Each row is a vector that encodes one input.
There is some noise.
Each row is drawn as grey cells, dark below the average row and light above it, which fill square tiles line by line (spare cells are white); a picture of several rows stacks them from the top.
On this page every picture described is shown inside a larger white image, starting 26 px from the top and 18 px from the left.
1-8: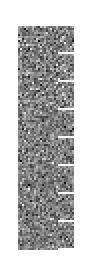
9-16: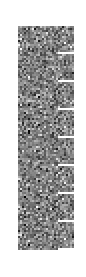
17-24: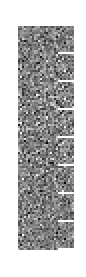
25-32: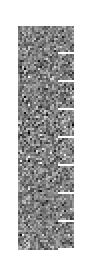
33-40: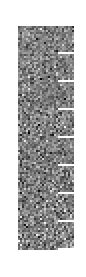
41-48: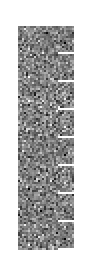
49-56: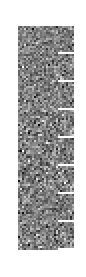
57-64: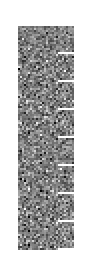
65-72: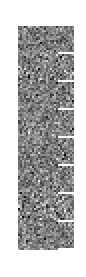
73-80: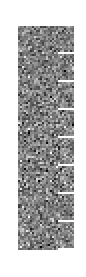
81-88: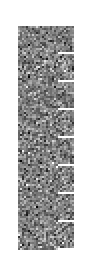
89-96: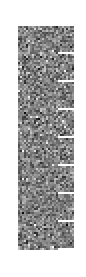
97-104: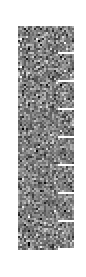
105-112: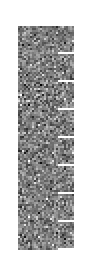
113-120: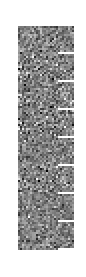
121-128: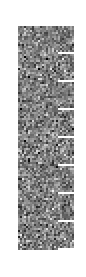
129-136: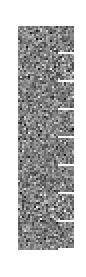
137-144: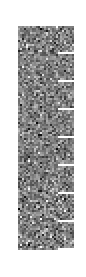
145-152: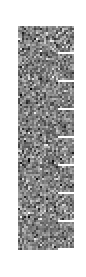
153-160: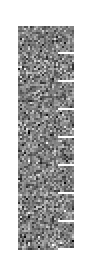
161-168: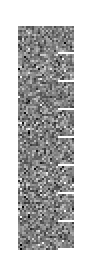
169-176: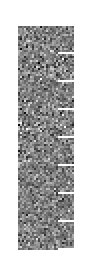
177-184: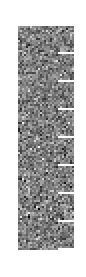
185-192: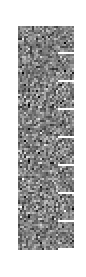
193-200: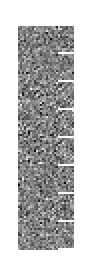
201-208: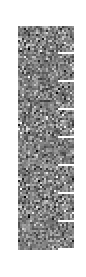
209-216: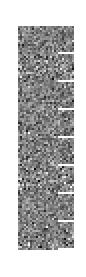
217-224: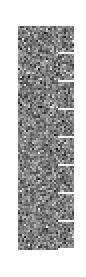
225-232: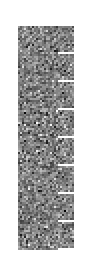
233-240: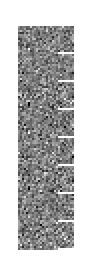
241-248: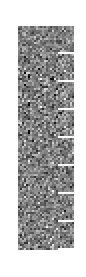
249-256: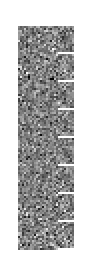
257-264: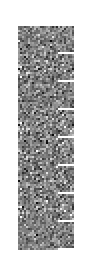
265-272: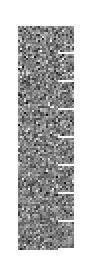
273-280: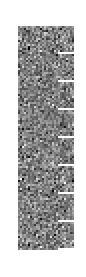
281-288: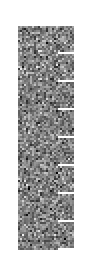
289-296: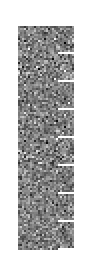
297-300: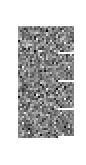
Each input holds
a point on a 13-point line, together with either a point on a 10-point circle and a true/false value, or a fixed value.
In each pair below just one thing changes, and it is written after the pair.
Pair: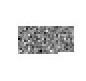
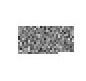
the true/false value
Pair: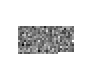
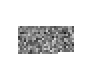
the true/false value
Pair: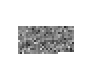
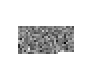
the place on the 10-point circle
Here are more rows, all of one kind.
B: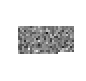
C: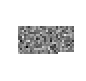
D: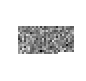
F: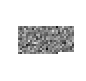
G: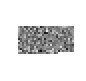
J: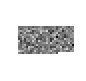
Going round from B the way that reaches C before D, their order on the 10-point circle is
B, J, F, C, G, D.
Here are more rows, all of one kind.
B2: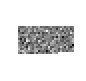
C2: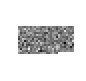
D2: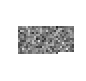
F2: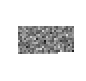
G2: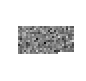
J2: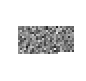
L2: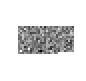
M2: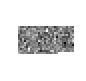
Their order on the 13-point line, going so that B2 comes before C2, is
B2, M2, C2, G2, F2, D2, J2, L2.
